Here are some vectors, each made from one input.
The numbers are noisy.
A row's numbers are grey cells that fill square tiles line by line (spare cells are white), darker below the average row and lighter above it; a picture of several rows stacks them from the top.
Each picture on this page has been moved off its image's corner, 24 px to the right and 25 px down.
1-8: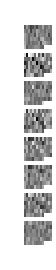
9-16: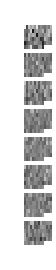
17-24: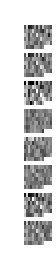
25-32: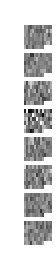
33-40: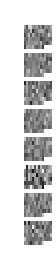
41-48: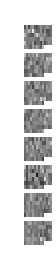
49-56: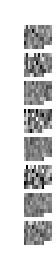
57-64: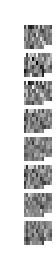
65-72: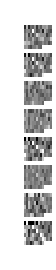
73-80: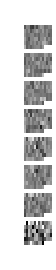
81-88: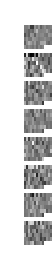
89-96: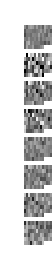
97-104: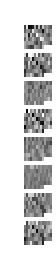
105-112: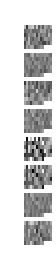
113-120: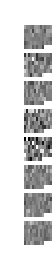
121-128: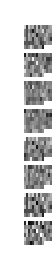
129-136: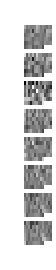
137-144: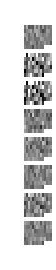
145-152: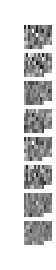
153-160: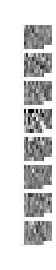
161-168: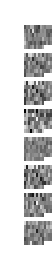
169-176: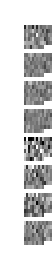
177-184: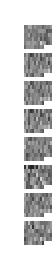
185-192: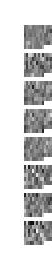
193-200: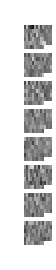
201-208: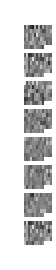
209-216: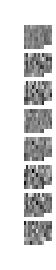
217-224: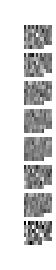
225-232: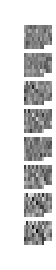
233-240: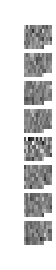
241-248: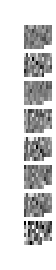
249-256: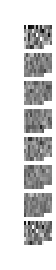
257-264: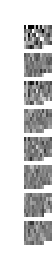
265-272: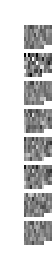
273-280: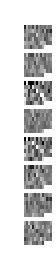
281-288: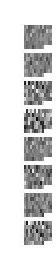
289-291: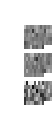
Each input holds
a point on a 5-point line and a true/false value, together with either a point on a 10-point line, or a node of a 12-node tree.
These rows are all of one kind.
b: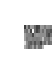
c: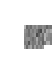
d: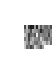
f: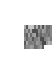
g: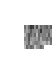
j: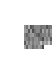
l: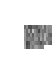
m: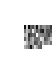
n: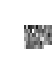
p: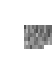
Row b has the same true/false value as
f, m and p.
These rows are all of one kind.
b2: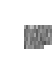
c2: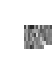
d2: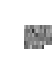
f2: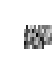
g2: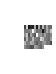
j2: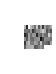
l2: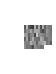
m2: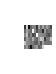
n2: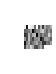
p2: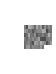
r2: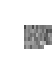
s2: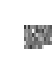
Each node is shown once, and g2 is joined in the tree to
r2.
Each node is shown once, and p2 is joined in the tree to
c2.
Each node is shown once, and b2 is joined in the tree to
f2, n2 and r2.
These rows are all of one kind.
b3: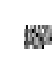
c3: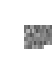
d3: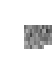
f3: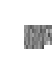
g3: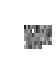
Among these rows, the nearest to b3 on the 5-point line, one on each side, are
d3 and f3.
